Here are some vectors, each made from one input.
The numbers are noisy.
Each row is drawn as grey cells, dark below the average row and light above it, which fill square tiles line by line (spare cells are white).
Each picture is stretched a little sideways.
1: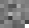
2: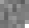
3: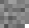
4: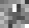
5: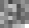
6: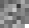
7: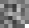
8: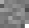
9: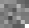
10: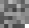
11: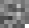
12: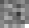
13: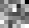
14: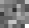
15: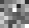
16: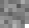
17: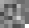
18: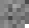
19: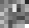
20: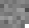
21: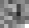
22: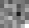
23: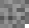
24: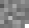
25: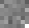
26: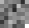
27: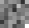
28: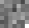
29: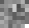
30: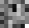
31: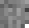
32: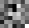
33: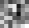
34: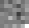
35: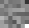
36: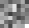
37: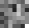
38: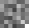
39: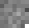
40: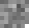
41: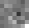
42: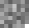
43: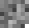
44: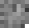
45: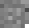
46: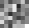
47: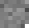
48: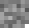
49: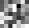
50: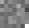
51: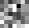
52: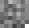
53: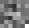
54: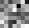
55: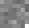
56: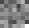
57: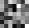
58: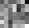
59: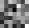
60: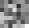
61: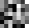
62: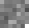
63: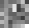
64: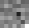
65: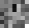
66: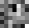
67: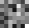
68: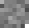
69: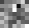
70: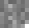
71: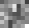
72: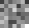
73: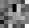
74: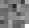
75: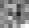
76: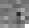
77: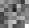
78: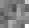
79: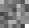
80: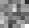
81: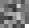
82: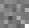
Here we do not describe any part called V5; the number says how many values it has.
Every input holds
three true/false values, together with either a point on a 6-point line, or a value of V5.
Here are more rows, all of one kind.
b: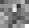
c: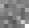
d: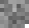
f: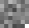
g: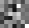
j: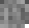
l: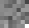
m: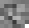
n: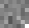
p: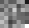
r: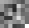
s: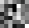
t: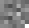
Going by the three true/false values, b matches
d and m.
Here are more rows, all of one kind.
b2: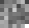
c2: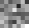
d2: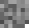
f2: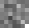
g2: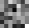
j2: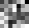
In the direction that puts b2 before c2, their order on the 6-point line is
j2, b2, d2, g2, f2, c2.
